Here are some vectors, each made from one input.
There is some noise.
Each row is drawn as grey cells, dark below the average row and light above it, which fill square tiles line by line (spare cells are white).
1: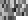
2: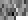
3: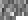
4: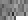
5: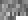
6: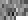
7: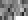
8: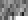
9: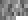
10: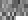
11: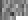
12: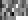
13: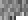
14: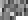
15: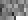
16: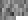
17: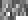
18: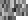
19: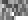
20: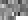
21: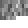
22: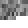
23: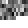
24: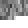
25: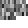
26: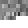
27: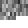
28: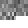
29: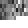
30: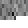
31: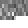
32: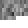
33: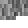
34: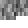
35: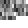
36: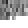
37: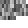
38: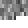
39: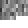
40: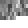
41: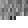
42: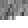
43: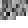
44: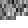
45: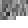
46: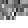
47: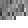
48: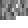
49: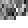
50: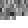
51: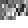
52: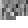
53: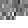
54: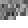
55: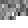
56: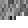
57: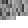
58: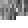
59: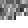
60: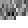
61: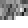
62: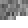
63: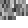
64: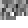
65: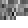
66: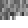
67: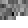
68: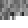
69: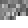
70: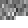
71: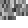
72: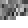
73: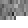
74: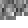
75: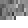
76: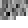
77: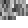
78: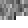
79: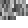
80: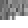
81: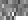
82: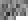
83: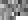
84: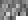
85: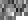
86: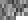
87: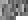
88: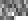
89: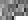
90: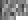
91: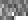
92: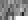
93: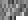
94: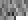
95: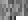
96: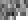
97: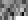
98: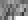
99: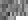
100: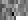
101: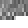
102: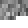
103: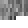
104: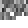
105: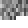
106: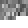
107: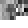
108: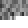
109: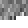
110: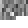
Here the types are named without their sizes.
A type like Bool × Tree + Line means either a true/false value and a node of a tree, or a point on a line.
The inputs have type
Bool × Bool × Bool + Unit.
